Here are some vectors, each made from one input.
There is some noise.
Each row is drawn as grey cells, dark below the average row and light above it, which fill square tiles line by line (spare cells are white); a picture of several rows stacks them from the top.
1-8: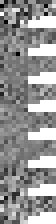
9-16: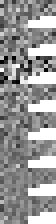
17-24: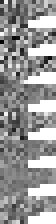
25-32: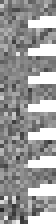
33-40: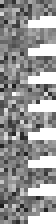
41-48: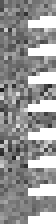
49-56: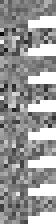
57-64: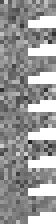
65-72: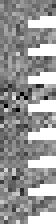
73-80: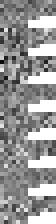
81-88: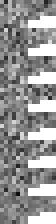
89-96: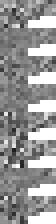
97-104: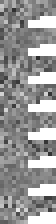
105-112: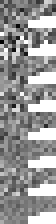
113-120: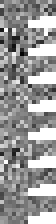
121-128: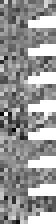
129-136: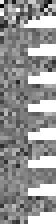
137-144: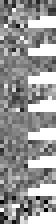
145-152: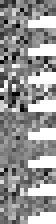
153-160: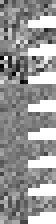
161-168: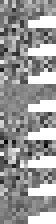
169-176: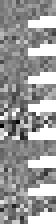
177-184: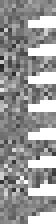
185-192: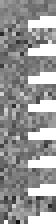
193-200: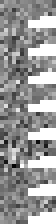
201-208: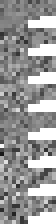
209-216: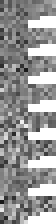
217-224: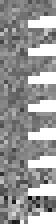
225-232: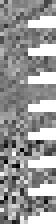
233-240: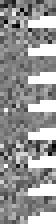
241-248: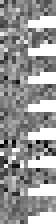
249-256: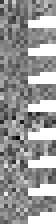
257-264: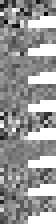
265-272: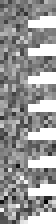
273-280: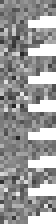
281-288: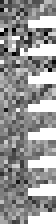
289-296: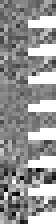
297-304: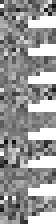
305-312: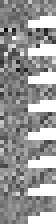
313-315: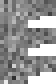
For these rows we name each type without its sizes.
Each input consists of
a true/false value, together with either a fixed value, or a node of each of two trees.
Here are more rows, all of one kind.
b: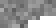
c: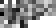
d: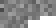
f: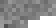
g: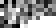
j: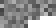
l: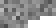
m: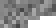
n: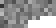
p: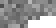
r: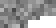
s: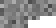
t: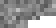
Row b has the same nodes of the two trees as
n, p and r.
